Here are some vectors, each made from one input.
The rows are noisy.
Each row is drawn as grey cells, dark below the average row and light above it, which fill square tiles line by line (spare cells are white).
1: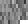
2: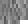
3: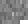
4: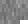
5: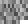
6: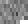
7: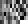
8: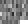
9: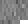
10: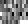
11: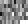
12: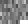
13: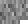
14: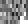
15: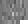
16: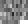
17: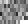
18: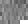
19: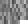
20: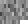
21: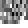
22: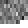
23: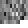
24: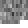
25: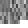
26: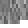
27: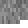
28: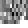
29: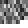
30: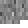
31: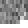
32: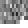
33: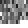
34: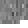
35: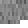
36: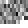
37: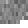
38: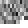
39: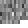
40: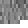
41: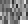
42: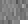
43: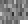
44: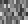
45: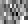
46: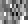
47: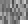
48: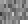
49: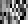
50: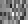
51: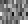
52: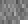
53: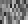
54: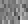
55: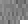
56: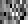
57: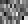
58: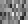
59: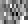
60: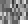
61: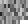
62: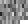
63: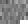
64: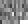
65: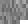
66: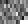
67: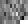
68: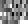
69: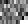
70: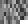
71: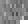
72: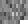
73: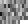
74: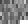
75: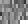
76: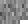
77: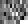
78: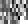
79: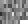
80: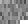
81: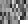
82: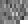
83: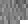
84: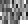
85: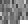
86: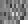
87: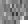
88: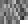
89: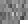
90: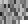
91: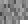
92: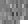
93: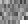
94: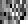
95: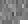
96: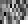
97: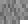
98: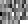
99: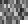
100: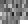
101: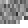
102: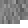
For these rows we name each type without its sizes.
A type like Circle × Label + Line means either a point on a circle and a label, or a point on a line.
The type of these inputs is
Bool × List(Line).
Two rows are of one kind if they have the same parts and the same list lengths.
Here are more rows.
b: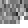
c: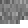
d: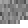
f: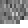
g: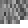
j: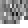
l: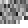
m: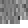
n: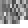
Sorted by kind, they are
b, m
c, d, j
f, n
g, l

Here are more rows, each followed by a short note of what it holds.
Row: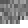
a true/false value, together with the empty list
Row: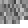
a true/false value, together with a list of one item
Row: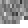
a true/false value, together with a list of one item
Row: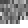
a true/false value, together with the empty list
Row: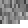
a true/false value, together with the empty list
